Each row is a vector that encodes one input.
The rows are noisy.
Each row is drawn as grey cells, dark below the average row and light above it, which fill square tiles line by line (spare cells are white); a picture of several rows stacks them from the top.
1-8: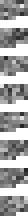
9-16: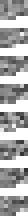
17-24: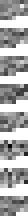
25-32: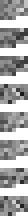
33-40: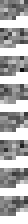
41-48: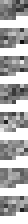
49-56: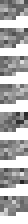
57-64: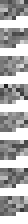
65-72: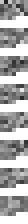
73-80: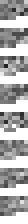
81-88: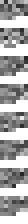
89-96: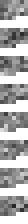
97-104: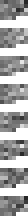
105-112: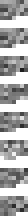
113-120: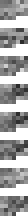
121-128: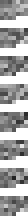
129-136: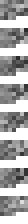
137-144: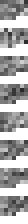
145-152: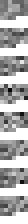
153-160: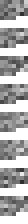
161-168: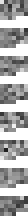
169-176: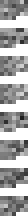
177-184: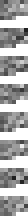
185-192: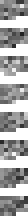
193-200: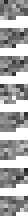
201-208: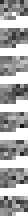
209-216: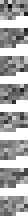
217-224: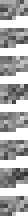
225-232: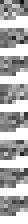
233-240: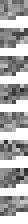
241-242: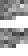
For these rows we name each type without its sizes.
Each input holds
either a point on a line, or five true/false values.
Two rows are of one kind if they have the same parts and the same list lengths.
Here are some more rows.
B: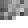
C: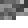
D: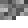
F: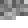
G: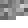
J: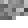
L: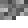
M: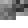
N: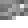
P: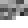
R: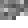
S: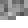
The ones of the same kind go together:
B, C, D, G, J, L, M, N, P, R
F, S

